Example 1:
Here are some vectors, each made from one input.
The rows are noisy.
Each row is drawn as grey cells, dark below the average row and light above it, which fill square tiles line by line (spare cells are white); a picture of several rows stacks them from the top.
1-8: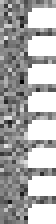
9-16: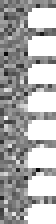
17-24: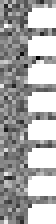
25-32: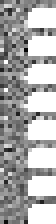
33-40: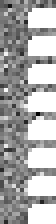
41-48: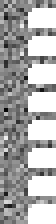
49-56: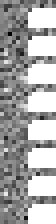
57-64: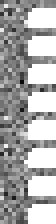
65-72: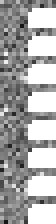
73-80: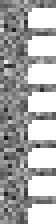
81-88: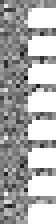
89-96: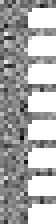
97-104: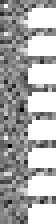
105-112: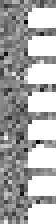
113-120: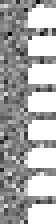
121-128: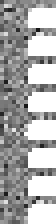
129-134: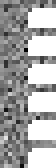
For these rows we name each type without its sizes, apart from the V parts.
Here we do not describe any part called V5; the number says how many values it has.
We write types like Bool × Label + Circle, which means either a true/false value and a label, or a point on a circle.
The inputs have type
Bool × Circle + V5.
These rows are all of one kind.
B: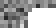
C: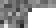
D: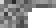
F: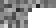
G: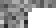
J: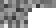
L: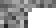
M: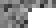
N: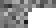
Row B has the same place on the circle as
G and L.
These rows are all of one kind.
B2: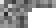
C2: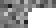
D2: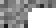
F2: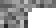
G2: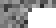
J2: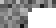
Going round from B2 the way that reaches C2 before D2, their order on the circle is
B2, J2, G2, C2, F2, D2.
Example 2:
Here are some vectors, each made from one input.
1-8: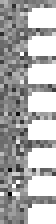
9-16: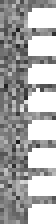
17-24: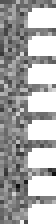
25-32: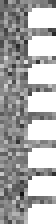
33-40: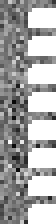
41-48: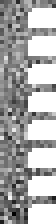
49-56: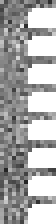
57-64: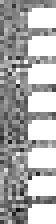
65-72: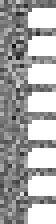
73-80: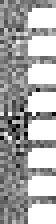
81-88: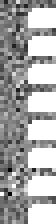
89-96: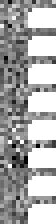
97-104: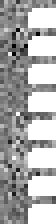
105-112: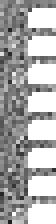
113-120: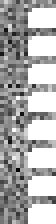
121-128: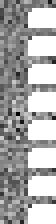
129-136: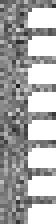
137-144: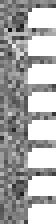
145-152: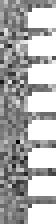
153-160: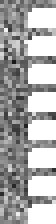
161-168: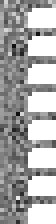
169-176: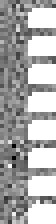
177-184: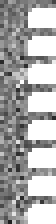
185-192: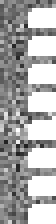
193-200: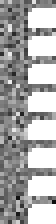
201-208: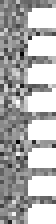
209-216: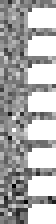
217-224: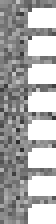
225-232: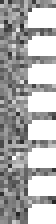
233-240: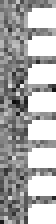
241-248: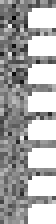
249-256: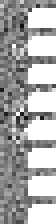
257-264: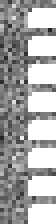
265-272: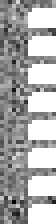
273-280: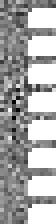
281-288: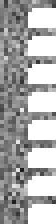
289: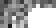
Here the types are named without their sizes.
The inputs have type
Bool × Circle + Line.
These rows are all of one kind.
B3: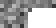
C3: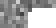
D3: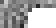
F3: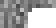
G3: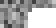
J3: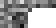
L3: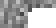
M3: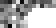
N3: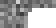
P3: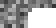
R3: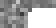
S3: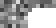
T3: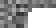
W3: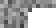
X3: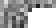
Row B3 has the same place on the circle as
C3, D3, P3 and R3.
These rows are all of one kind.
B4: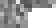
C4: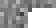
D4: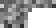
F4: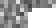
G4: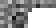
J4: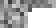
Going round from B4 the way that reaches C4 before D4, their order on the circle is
B4, F4, J4, C4, G4, D4.
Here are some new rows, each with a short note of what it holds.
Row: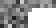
a point on a line
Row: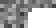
a point on a circle and a true/false value
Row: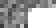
a point on a line
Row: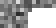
a point on a circle and a true/false value
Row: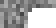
a point on a circle and a true/false value
